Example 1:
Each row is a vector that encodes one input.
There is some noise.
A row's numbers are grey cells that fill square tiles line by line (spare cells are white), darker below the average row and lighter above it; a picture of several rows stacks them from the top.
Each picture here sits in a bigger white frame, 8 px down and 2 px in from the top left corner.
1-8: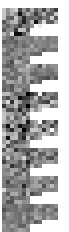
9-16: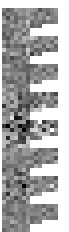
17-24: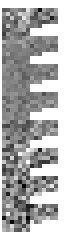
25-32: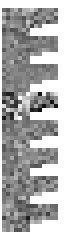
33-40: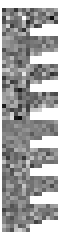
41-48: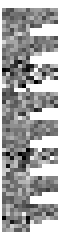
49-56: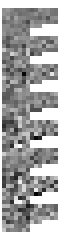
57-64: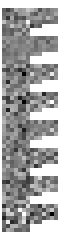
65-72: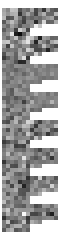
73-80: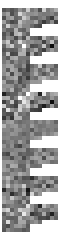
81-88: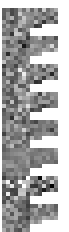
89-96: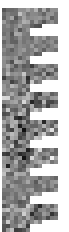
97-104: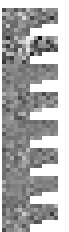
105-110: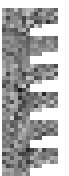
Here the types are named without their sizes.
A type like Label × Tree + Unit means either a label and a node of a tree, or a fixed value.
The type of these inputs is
Bool × Circle.
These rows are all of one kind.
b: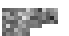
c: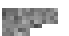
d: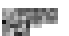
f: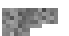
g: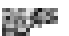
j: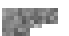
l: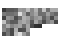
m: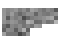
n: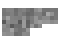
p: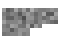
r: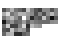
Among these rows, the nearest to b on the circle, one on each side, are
j and p.
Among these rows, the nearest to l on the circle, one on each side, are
m and n.
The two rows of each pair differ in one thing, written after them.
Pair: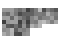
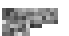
the true/false value
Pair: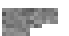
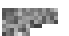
the true/false value
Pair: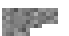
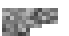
the true/false value
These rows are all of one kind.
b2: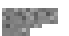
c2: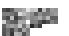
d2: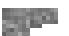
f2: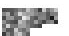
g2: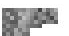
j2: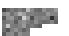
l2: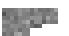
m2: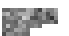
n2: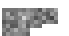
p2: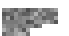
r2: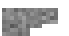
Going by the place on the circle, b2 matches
f2, g2, m2 and n2.
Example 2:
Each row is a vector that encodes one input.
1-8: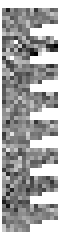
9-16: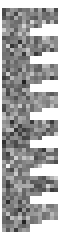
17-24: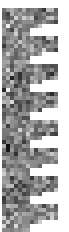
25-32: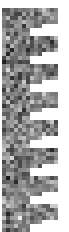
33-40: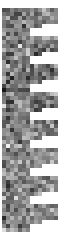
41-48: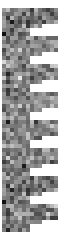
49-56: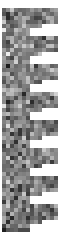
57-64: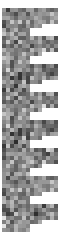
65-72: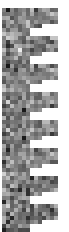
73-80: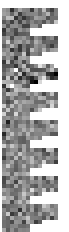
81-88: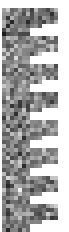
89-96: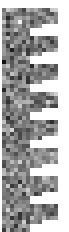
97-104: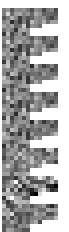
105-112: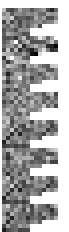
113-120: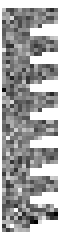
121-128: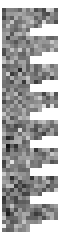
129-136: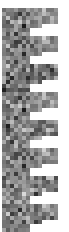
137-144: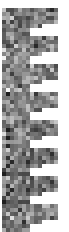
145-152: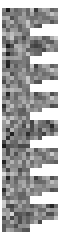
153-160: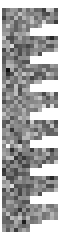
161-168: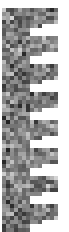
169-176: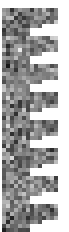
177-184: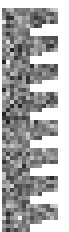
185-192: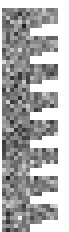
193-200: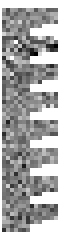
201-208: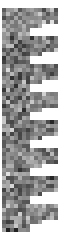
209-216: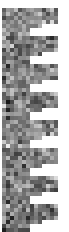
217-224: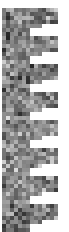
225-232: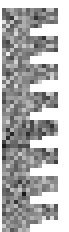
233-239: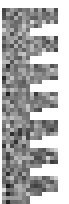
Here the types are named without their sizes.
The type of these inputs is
List(Circle).
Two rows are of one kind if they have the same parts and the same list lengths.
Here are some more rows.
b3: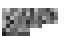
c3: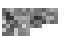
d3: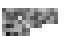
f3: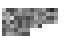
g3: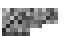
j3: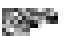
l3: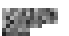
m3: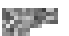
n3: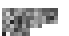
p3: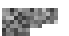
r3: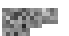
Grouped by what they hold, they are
b3, f3, g3, l3, n3, p3
c3, d3, m3, r3
j3

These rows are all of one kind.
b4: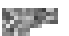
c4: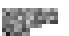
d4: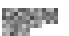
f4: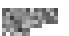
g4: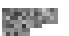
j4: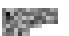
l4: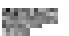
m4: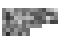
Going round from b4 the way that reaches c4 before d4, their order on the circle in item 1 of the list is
b4, j4, m4, c4, g4, l4, f4, d4.
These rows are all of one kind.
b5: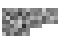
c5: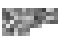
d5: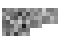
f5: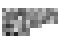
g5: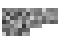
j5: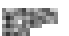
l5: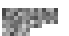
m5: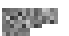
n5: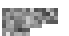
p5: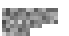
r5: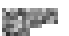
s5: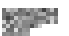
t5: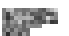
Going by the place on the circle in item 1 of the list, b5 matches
d5, g5 and m5.
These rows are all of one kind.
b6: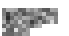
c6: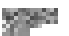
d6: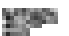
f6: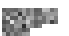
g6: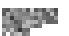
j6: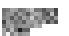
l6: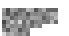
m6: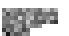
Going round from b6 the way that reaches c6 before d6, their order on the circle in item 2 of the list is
b6, c6, d6, g6, f6, m6, j6, l6.
